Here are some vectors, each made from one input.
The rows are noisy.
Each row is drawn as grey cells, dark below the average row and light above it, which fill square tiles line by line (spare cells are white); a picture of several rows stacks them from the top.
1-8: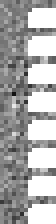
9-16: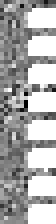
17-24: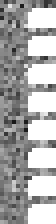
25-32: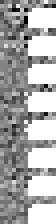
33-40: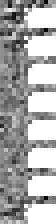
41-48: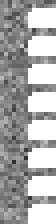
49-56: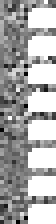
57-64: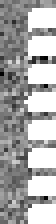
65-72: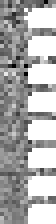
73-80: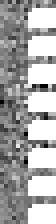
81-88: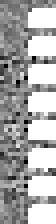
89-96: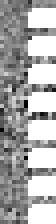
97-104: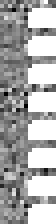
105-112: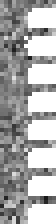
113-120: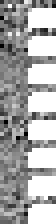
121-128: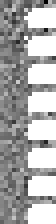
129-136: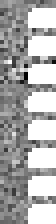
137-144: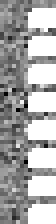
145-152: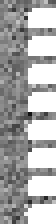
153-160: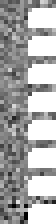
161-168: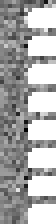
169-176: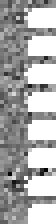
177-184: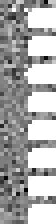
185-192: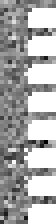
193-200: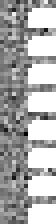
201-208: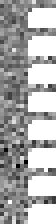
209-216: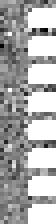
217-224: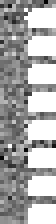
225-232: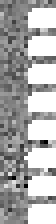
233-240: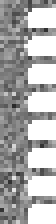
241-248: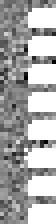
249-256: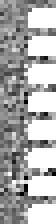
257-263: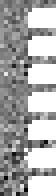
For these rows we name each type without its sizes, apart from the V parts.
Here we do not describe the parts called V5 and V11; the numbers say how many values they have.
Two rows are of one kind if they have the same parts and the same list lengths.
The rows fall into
3 kinds.
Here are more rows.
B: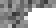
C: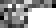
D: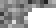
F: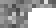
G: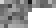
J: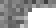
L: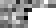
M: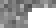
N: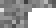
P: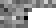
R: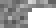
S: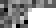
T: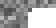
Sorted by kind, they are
B, D, G, J, L, M
C, S
F, N, P, R, T

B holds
three true/false values and a value of V11.
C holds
a value of V5.
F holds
a point on a circle and three true/false values.
